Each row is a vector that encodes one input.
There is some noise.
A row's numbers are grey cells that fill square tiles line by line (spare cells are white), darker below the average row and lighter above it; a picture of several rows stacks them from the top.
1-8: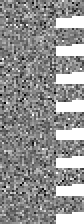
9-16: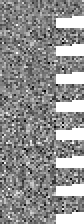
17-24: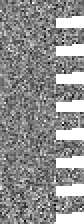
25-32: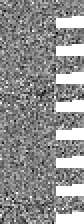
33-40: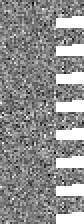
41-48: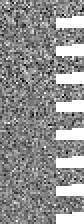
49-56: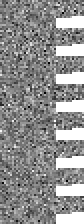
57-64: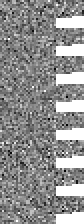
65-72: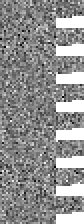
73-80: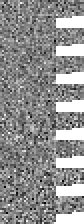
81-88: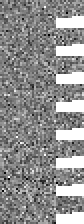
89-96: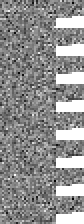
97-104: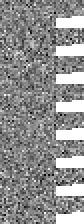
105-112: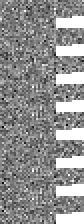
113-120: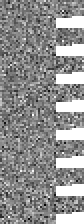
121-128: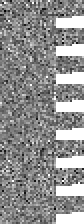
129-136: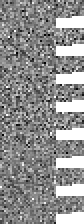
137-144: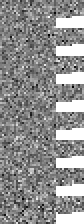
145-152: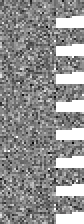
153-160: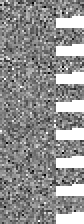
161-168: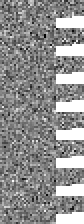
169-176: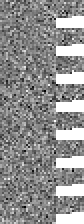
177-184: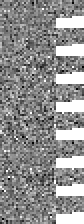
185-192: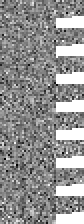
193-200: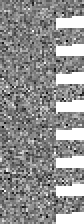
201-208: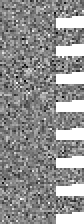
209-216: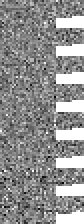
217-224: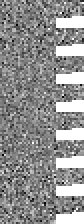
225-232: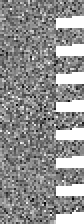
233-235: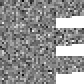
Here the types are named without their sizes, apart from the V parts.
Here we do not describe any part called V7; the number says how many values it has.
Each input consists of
a point on a circle and a true/false value, together with either a node of a tree, or a list of values of V7.
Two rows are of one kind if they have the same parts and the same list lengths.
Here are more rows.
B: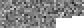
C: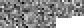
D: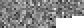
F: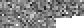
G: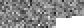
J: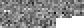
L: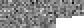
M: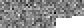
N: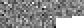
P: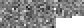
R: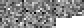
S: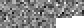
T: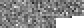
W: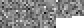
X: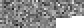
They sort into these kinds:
B, D, J, L, N, P, T, W
C, R
F, S
G, M
X

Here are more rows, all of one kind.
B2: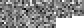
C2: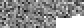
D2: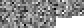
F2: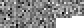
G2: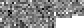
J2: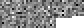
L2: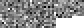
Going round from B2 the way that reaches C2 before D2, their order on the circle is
B2, G2, L2, F2, C2, D2, J2.
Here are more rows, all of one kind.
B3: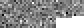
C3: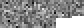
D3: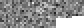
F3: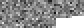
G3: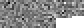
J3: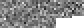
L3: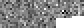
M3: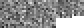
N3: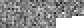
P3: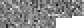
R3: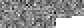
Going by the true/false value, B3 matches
G3, L3 and M3.
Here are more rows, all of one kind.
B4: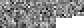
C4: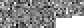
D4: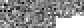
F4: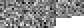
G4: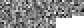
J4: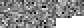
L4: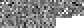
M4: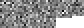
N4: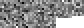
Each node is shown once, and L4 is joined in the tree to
G4 and M4.
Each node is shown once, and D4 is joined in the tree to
C4.
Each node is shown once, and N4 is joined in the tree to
F4.
